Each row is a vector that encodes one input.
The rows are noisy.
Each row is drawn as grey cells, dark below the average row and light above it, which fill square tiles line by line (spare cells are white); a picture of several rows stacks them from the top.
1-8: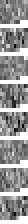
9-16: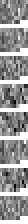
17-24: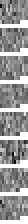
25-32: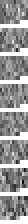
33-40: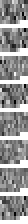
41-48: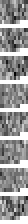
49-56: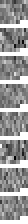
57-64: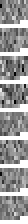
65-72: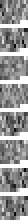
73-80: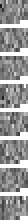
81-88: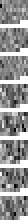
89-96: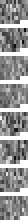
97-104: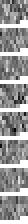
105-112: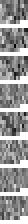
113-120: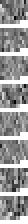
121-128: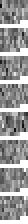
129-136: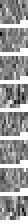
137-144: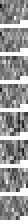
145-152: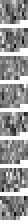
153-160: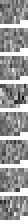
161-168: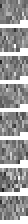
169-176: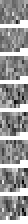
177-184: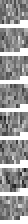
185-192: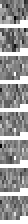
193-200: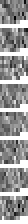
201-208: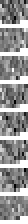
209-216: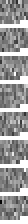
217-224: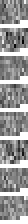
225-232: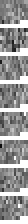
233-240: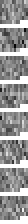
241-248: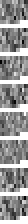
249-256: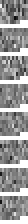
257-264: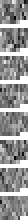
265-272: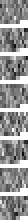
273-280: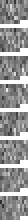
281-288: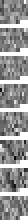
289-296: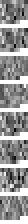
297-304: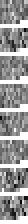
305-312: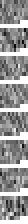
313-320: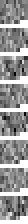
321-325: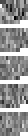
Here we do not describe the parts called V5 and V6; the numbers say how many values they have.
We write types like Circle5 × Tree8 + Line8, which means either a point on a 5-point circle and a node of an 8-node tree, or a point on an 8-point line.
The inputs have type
(Bool × V5 + V6) × Label10 + Line12.
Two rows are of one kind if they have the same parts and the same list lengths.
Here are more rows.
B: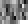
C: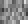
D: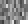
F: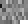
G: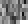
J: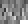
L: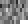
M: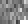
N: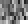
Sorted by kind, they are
B, G, N
C, D, M
F, J, L

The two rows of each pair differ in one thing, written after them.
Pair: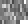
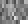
the true/false value
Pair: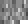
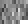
the true/false value
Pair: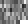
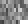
the label
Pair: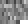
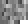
the label
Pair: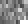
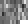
the value of V5
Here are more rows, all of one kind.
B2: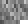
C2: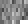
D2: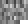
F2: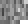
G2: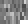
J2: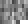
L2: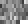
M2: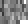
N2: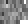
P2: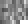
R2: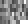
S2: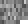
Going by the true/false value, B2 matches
C2, F2 and G2.
